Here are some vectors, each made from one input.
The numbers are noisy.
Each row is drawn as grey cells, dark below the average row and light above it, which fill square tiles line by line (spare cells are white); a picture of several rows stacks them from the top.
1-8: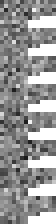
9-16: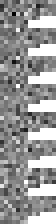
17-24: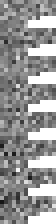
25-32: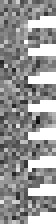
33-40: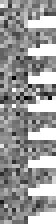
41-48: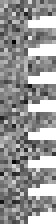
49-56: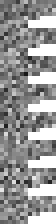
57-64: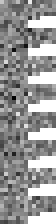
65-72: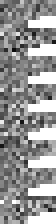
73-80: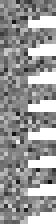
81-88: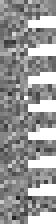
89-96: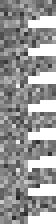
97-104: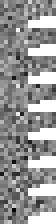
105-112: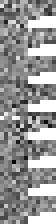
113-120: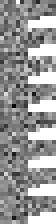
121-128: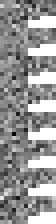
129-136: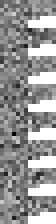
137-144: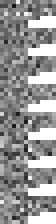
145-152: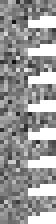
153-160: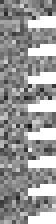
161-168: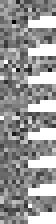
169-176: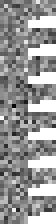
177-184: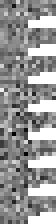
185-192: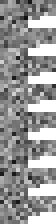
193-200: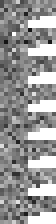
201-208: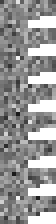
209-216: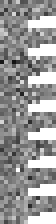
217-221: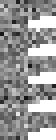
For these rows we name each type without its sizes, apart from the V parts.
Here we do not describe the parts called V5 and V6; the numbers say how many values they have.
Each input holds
either a point on a line, or a node of a tree, a true/false value and a value of V5, or two values of V6.
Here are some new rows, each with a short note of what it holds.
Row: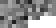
a point on a line
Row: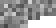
a node of a tree, a true/false value and a value of V5
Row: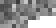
two values of V6
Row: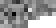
two values of V6
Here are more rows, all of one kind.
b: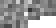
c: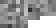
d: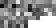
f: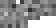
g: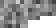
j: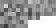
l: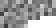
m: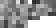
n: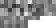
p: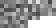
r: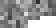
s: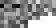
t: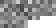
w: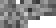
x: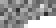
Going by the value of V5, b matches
c, j, l and p.
